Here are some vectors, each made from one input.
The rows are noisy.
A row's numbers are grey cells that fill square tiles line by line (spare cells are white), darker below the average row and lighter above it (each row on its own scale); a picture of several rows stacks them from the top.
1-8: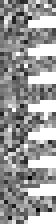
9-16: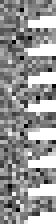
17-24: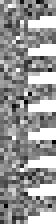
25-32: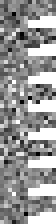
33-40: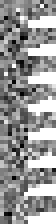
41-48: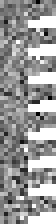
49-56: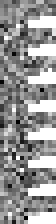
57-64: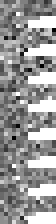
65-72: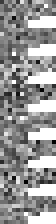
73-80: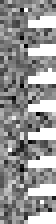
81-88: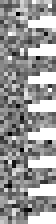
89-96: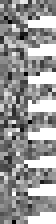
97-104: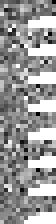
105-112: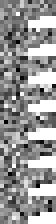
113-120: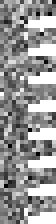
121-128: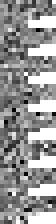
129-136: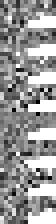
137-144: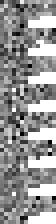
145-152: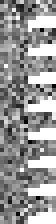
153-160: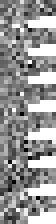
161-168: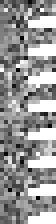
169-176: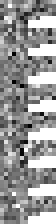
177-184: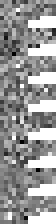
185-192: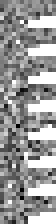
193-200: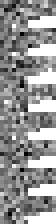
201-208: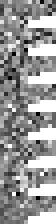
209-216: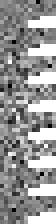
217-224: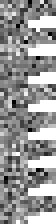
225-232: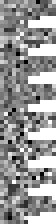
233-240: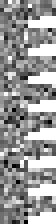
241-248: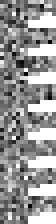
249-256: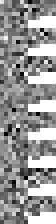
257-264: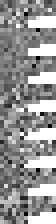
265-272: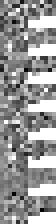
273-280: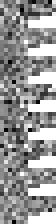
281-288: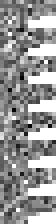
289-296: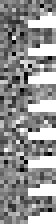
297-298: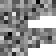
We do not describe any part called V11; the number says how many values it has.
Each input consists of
four labels (each one of 12) and a value of V11.
